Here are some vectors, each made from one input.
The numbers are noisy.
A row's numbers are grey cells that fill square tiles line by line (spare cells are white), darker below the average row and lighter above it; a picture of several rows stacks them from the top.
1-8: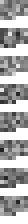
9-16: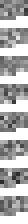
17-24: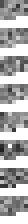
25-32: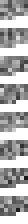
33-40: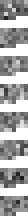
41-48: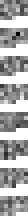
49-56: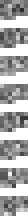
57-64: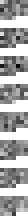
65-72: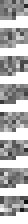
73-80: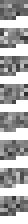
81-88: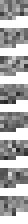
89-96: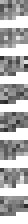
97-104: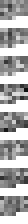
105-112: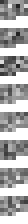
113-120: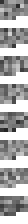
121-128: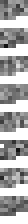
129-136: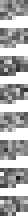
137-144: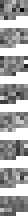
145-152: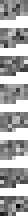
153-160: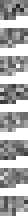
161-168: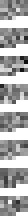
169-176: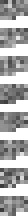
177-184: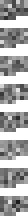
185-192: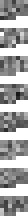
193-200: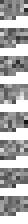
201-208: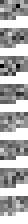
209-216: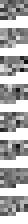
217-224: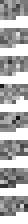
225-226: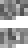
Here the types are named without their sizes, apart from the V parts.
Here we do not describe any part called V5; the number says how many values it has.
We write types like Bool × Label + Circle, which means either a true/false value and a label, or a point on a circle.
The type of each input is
Bool × Circle × List(V5) + Unit.
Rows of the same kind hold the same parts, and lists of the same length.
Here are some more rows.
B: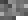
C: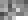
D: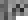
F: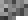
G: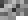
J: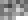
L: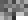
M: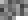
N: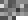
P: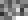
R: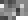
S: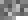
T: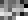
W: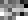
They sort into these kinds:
B, D, F, L, N, R
C, J, M, P, S
G
T, W

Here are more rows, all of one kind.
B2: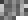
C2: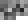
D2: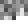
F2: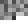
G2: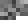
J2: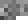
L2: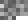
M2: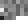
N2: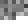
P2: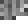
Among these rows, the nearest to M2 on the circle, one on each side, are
B2 and N2.
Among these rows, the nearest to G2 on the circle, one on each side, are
C2 and P2.
